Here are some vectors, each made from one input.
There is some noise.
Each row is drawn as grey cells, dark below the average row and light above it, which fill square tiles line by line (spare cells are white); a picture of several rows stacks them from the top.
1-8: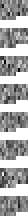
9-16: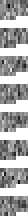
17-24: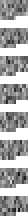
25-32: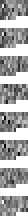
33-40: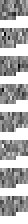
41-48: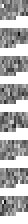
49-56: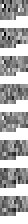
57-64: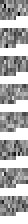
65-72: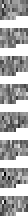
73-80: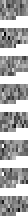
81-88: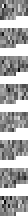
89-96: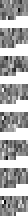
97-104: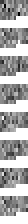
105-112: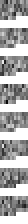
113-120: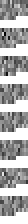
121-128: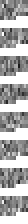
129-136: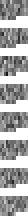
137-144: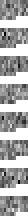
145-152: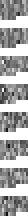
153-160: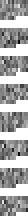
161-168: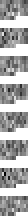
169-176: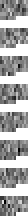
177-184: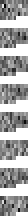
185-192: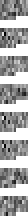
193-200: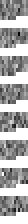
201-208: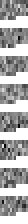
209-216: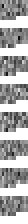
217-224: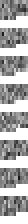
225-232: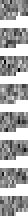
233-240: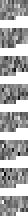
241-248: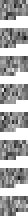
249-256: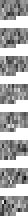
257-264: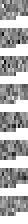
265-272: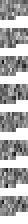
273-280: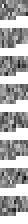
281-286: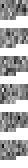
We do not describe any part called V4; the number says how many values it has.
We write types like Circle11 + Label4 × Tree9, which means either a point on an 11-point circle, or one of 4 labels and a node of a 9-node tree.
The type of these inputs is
Line12 × (Tree12 + V4).
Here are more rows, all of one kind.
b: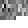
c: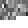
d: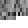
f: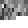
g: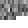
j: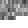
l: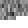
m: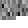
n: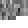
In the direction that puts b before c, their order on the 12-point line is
b, f, c, j, n, m, g, l, d.
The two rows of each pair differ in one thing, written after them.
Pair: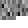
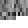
the place on the 12-point line
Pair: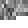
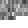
the place on the 12-point line
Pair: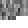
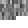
the value of V4
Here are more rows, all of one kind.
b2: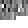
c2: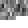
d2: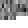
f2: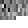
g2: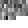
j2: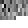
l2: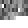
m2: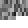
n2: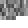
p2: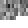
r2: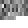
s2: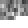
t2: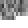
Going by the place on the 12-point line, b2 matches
f2 and j2.
